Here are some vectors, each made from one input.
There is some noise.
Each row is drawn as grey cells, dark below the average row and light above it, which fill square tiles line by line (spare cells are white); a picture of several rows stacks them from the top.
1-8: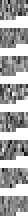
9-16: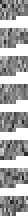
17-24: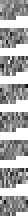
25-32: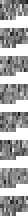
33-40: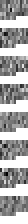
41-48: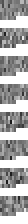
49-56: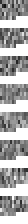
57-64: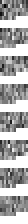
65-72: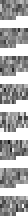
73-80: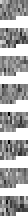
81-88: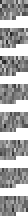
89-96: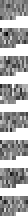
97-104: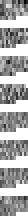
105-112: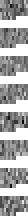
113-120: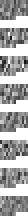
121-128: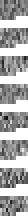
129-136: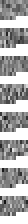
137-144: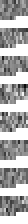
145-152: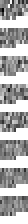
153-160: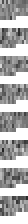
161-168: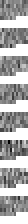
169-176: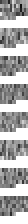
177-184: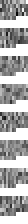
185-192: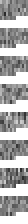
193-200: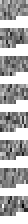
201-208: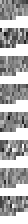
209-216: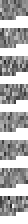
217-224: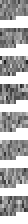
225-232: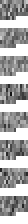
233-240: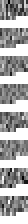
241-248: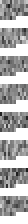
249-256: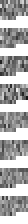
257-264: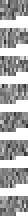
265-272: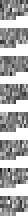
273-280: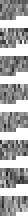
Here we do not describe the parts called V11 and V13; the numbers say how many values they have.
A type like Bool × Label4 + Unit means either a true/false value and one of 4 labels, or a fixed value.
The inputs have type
Circle15 × (Line15 + V13) + Line9 + V11.
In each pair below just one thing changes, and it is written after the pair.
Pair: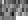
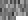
the place on the 15-point circle
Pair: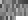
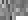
the value of V13
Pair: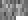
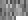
the value of V13
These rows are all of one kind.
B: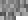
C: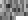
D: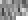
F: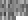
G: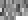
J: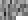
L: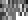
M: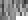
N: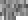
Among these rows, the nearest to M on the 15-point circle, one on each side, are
D and J.
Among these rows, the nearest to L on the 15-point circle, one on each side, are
F and J.
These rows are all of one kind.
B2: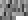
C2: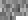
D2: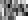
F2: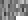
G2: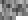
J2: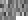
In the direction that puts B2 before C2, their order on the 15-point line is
B2, C2, J2, D2, F2, G2.
